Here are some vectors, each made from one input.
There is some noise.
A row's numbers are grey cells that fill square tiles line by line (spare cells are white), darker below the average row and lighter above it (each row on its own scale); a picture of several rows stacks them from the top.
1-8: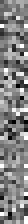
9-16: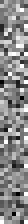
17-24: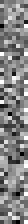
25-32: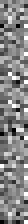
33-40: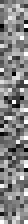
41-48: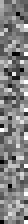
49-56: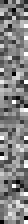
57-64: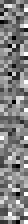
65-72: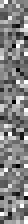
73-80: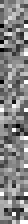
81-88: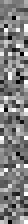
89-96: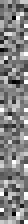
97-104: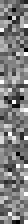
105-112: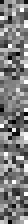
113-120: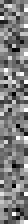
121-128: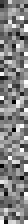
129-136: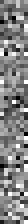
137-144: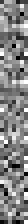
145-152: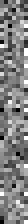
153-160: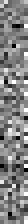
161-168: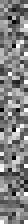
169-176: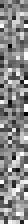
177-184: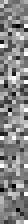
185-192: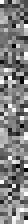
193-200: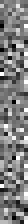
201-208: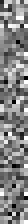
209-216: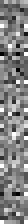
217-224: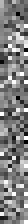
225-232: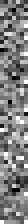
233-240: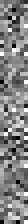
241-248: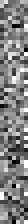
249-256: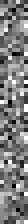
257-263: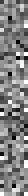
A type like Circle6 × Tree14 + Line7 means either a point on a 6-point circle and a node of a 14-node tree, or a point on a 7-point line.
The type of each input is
Bool × (Label9 + Line17) + Tree17.
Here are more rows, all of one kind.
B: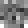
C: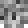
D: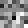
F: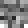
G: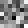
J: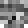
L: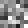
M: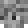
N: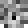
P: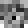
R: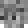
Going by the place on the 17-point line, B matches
L and R.
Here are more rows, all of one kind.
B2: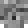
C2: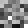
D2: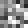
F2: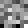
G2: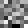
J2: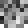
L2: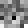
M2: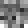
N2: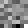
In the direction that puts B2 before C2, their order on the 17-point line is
B2, D2, M2, G2, C2, L2, N2, F2, J2.
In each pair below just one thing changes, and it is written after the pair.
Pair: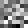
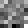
the place on the 17-point line
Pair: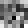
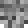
the place on the 17-point line
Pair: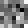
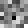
the place on the 17-point line
